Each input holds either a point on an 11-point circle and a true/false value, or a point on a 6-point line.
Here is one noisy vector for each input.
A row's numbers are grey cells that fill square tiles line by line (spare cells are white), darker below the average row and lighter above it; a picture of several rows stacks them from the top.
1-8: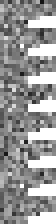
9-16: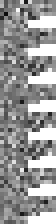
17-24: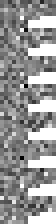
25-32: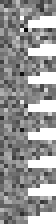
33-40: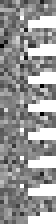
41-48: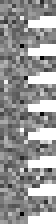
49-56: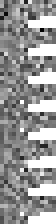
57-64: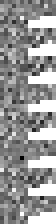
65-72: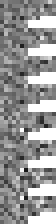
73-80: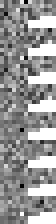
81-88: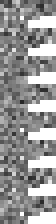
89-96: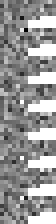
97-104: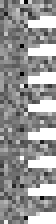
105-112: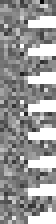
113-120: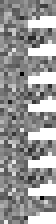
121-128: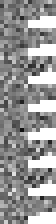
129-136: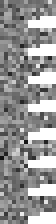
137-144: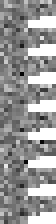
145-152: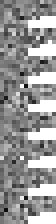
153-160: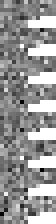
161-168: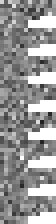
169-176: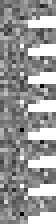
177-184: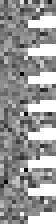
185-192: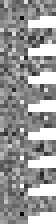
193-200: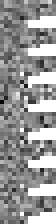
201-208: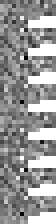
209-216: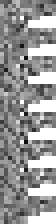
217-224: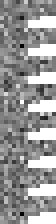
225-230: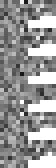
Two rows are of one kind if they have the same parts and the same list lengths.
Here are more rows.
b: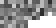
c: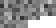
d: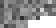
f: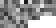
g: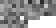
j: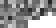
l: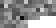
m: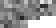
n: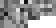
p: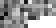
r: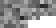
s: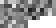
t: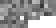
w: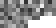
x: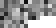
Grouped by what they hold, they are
b, f, j, n, p, s, w, x
c, d, g, l, m, r, t

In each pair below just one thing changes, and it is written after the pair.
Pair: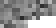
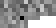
the place on the 11-point circle
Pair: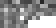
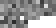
the place on the 11-point circle
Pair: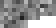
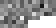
the true/false value
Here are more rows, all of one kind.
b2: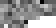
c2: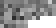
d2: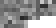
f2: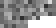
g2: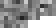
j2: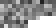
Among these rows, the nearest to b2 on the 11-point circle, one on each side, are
f2 and j2.
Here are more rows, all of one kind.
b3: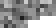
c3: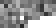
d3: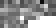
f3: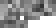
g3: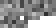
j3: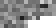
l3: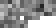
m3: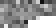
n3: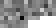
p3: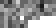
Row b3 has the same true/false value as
j3 and n3.
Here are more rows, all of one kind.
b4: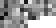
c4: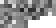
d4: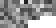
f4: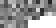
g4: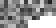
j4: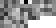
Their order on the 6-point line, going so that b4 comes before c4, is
b4, j4, d4, g4, f4, c4.
